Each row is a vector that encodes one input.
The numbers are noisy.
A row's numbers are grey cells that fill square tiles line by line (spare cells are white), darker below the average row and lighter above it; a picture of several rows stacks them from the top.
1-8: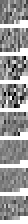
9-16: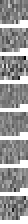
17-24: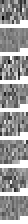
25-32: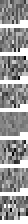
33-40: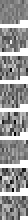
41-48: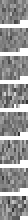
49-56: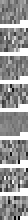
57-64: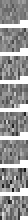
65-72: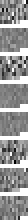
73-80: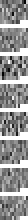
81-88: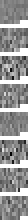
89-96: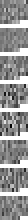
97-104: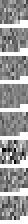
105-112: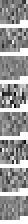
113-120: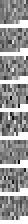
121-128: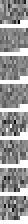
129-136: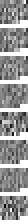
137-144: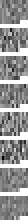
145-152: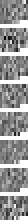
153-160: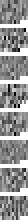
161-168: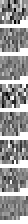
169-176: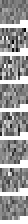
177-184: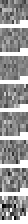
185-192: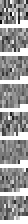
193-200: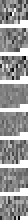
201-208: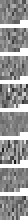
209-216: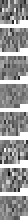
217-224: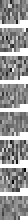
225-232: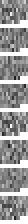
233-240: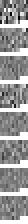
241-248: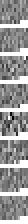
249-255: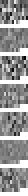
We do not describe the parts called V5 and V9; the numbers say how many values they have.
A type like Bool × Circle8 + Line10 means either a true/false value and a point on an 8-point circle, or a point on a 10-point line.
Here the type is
Bool × V5 + Line8 × (Line8 + V9).
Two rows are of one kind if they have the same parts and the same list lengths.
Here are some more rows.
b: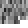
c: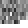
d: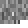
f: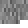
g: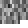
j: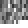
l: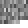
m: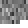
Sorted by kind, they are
b, d
c, f, g, l
j, m

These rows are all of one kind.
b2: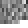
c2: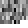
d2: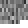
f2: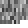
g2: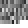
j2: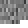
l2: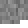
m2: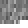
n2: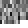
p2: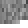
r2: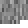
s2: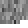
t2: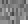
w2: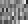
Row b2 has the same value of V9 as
d2, l2, m2 and r2.
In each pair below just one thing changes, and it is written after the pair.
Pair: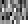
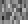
the true/false value
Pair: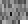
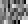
the true/false value
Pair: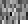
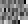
the true/false value
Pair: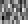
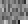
the true/false value
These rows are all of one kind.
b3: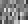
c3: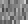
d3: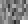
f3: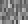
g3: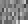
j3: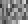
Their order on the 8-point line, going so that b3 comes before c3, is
f3, g3, d3, b3, c3, j3.
